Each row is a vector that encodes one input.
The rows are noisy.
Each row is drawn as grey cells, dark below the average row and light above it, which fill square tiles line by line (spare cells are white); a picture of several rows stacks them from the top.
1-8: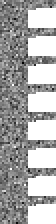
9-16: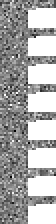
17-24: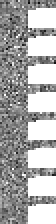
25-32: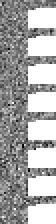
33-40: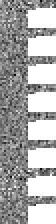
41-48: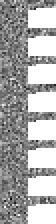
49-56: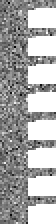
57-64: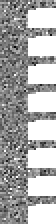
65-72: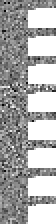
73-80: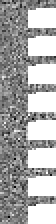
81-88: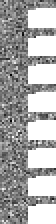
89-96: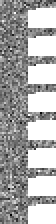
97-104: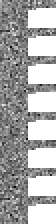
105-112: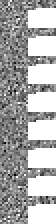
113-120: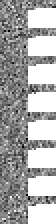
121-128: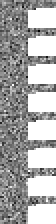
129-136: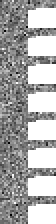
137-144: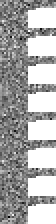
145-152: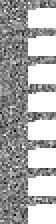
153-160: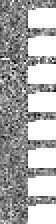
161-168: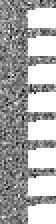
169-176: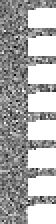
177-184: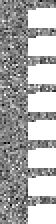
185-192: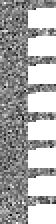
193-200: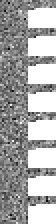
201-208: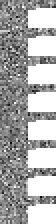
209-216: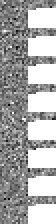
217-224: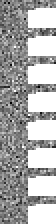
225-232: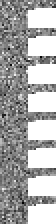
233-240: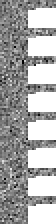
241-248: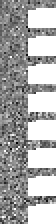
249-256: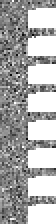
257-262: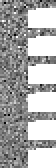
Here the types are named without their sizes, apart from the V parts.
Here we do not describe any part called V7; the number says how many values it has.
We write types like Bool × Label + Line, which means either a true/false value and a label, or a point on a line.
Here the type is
(Label + Tree) × List(Bool × V7).
